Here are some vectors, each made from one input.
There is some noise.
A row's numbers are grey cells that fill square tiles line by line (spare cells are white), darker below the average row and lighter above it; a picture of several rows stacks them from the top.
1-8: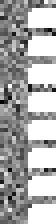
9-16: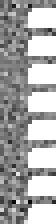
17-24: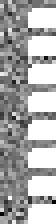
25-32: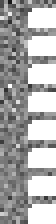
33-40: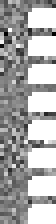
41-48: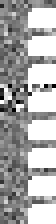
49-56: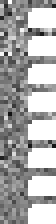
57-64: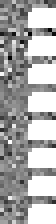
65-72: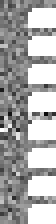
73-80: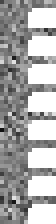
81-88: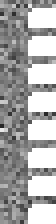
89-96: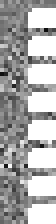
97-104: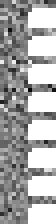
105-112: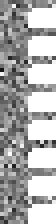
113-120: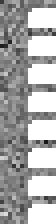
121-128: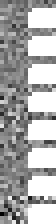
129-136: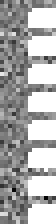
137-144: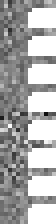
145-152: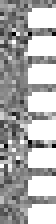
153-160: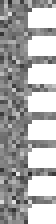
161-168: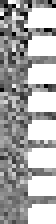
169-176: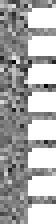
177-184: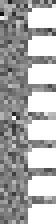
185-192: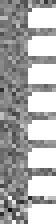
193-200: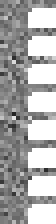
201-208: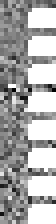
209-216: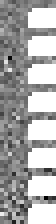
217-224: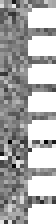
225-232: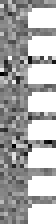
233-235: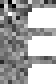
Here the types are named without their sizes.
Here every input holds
a list of points on a line.
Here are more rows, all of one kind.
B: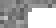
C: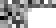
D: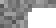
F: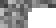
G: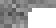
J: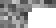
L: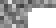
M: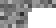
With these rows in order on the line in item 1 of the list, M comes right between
C and G.
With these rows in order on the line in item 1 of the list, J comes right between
G and L.
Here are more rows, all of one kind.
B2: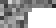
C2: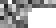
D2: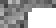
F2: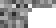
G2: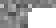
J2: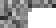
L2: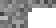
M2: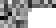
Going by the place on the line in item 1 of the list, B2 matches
D2 and F2.
